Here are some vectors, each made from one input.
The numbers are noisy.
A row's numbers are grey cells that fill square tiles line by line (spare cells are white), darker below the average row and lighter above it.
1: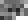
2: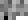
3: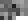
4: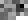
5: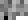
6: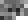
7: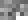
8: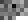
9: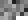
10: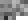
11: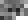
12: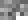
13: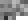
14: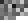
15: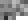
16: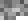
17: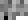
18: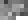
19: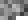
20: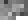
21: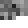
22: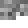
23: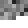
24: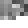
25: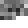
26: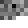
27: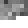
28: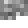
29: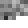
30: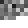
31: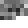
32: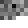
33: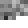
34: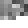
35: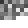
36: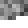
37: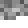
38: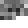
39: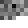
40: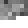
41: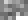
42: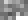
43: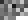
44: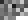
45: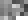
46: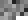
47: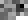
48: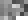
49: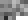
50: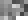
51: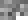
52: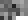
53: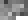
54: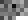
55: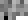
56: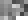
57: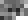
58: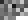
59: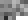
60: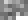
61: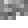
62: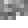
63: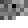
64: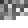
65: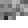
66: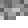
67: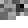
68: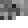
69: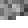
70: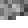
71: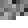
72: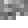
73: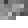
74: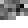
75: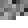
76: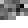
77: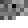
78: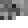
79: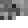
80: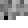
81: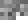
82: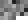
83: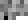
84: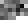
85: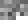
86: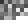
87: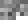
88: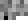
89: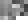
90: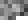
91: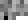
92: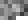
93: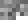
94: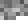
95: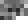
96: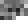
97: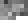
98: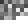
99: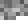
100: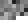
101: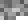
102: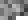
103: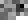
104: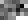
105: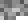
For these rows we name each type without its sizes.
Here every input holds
either a point on a circle, or a point on a line.
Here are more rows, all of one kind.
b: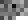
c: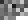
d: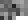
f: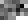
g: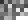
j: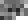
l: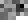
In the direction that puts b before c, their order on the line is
l, f, j, d, b, c, g.
